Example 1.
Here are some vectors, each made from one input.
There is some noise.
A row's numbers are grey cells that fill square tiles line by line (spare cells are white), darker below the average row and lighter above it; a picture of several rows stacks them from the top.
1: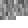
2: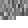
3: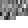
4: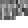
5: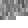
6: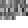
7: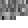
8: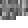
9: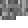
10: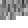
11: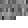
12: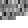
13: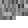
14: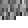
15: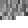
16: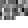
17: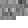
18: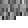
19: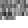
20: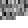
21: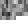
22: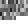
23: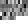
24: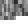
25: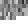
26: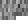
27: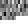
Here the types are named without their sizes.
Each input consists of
a point on each of two lines.
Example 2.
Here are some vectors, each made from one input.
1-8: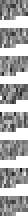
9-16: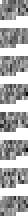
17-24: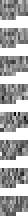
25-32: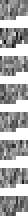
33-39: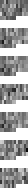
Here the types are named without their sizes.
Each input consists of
a label.
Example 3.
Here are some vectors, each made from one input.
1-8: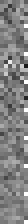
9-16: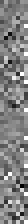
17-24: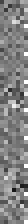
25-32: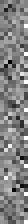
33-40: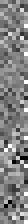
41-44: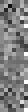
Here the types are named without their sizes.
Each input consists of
a node of a tree.
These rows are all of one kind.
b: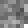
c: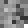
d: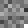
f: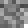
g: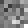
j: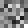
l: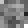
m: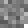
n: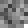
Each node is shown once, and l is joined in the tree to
n.
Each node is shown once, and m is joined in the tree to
d and f.
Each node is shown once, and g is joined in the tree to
b, d and j.
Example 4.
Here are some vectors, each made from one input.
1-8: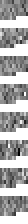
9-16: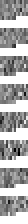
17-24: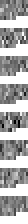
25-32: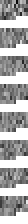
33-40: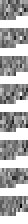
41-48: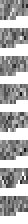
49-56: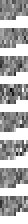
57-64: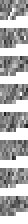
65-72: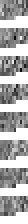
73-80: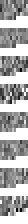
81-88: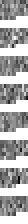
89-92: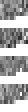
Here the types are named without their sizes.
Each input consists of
a point on each of two lines.
